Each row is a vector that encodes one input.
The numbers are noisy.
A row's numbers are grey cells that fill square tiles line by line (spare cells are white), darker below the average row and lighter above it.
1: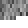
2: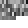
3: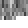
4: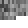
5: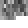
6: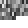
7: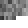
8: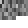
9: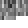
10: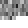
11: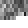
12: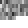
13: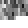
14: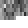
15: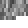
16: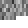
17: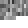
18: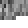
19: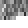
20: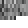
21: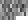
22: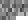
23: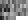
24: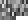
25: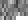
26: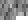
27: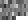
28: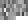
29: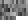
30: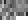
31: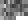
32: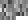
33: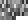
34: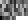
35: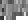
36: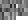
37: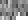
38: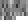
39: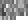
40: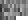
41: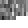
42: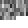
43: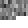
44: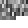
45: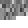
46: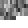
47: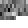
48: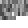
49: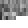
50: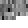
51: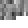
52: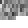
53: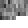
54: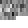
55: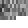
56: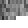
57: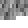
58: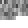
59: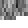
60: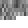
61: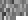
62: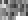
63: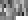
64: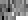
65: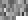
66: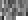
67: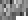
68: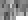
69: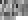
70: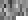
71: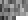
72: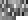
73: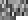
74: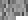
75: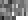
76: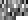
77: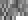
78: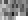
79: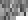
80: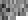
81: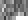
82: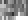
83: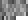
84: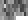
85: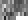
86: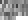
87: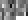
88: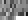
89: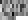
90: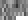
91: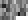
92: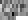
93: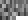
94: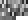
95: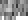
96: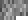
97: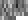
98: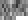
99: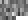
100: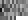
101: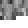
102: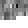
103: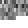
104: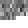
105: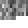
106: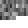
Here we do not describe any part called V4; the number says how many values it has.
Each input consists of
a list of up to two items, each a true/false value and a value of V4.
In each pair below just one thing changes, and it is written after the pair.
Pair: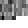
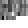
the true/false value in item 2 of the list
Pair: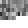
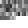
the value of V4 in item 1 of the list
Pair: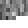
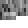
the value of V4 in item 1 of the list
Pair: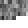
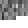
the value of V4 in item 1 of the list
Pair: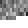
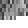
the true/false value in item 2 of the list
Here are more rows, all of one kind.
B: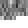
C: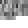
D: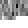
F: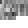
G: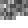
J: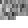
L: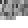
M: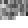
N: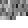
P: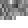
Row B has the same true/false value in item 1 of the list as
G and P.
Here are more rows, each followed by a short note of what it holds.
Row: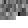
a list of two items
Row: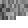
a list of two items
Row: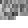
a list of one item
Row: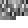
the empty list
